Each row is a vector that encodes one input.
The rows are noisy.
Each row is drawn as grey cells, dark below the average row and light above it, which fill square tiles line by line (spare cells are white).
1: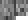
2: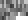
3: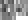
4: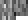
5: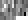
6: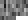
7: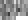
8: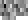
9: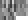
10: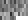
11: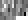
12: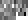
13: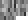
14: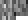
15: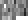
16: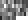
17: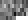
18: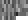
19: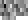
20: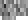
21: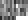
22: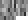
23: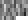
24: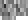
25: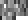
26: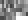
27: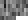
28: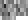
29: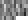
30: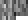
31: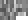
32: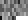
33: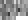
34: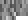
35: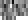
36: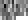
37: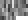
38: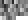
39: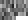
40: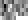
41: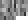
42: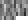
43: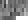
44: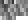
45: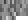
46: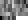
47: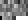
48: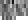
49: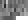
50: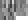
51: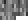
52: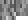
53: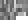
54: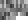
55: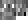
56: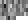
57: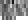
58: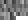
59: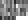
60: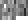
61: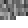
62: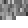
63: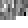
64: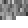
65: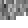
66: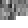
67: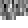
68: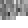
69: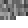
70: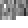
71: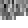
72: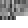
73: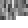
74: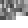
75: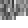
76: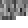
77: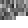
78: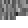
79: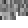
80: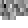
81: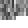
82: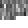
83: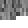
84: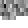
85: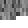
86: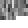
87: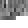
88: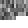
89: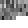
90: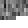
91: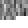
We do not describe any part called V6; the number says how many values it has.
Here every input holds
a value of V6, together with either a point on a 4-point line, or three true/false values.
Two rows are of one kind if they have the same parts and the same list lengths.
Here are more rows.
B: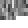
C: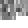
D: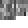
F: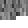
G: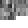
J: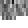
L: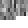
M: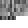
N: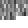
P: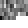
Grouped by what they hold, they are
B, D, F, G, L, M, N
C, J, P

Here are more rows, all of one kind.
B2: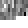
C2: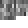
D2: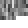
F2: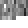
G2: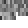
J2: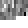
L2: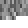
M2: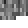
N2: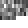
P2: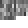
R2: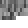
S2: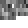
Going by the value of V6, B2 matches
D2, F2, J2 and L2.
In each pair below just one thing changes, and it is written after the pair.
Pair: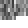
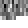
the place on the 4-point line
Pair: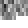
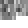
the place on the 4-point line
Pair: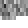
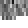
the value of V6
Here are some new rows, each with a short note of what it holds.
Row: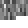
three true/false values and a value of V6
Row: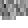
a point on a 4-point line and a value of V6
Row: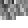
a point on a 4-point line and a value of V6
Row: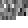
three true/false values and a value of V6
